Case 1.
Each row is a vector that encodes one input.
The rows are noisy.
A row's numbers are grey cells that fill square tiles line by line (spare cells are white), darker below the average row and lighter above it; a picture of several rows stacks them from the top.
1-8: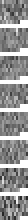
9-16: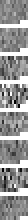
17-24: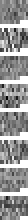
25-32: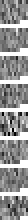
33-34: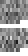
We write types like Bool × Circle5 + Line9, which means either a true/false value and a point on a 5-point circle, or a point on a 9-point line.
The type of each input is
Circle6 + Unit.
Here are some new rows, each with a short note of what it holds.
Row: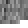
a point on a 6-point circle
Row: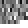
a point on a 6-point circle
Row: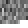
a point on a 6-point circle
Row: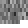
a point on a 6-point circle
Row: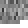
a fixed value
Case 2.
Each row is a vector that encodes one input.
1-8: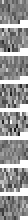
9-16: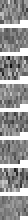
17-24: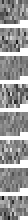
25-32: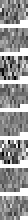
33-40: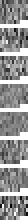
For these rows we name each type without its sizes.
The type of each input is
Circle.
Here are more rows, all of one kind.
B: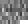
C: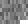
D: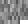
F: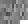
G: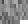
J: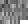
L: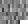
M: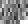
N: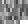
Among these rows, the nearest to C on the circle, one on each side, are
F and M.
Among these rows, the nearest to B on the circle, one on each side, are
M and N.
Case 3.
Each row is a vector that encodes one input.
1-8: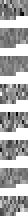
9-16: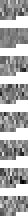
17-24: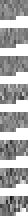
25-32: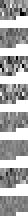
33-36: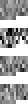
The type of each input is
Line5.
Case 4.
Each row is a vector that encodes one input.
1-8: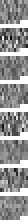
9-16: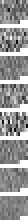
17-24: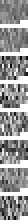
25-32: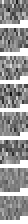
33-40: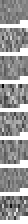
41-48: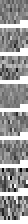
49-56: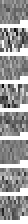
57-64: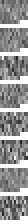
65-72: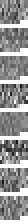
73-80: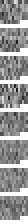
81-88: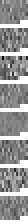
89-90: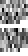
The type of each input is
Circle9 + Unit.
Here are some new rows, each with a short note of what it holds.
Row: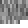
a fixed value
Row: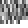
a fixed value
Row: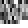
a fixed value
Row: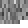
a fixed value
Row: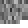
a fixed value
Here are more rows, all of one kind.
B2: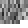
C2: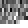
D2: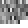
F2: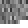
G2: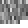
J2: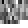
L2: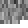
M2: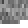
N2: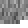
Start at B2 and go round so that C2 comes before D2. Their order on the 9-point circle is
B2, M2, L2, C2, D2, G2, J2, N2, F2.
